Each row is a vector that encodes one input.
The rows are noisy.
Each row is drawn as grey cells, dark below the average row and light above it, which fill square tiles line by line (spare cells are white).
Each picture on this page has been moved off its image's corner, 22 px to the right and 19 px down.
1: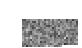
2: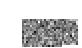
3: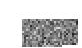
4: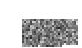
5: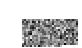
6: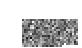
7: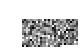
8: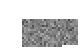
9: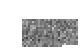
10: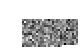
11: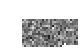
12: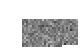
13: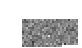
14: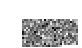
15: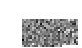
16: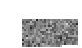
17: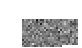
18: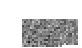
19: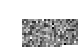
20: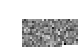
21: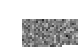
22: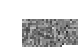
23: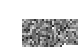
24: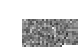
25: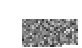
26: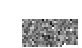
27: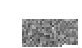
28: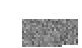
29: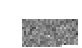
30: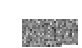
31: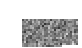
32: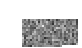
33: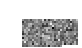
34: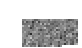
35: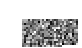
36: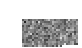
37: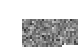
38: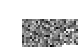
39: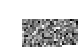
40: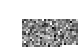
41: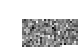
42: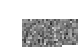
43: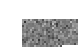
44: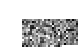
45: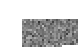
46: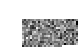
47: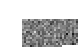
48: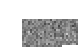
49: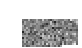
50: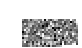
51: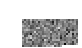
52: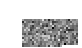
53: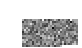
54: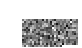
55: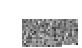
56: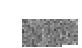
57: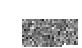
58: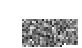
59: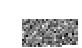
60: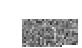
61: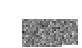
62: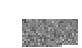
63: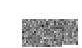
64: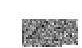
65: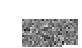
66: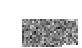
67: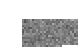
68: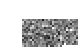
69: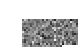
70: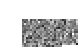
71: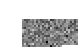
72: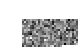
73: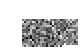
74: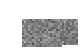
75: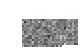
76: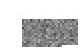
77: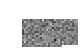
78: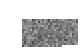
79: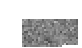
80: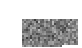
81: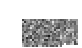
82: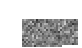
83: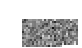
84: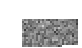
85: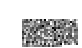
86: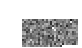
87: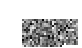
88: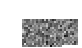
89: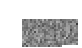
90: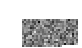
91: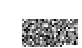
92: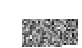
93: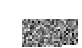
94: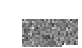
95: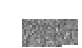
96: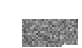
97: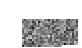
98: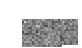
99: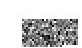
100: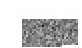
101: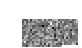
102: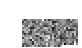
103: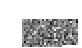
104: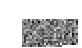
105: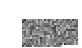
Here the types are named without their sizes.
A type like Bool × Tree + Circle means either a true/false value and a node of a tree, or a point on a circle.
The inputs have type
Bool × Bool × Bool × Bool × Circle + Line.
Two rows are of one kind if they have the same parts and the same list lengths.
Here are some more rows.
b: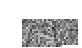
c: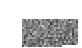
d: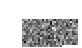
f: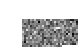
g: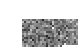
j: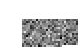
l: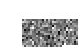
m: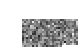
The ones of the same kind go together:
b, c, d, f, g, l, m
j

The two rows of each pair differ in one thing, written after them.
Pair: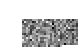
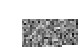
the place on the circle
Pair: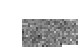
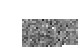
one of the four true/false values
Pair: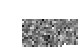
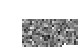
one of the four true/false values
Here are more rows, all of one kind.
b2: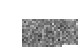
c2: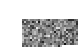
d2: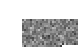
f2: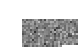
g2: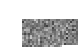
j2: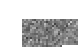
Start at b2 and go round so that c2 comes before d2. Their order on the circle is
b2, c2, j2, d2, g2, f2.
